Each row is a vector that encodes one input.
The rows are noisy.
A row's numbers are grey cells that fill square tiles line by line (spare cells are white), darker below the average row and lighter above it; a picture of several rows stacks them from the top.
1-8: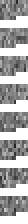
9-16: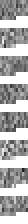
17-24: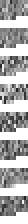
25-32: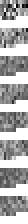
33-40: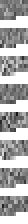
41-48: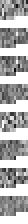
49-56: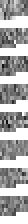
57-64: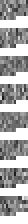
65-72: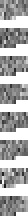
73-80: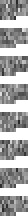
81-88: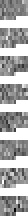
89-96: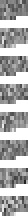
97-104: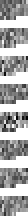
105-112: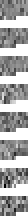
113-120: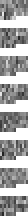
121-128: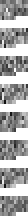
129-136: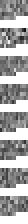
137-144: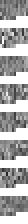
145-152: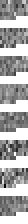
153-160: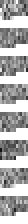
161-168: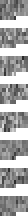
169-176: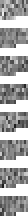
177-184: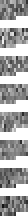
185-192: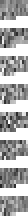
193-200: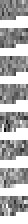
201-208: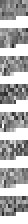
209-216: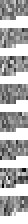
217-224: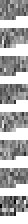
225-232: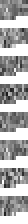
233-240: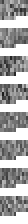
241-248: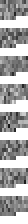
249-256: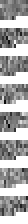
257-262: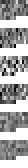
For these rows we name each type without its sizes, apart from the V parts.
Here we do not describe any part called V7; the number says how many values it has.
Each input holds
a list of items, each a true/false value and a value of V7.
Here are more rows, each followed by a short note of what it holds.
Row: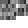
a list of three items
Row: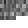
a list of three items
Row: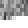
a list of one item
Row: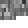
a list of three items
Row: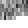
a list of one item
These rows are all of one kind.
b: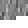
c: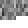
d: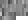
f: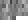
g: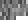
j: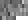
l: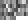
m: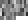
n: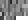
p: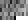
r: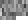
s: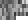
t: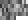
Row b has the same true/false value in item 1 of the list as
c, g and r.
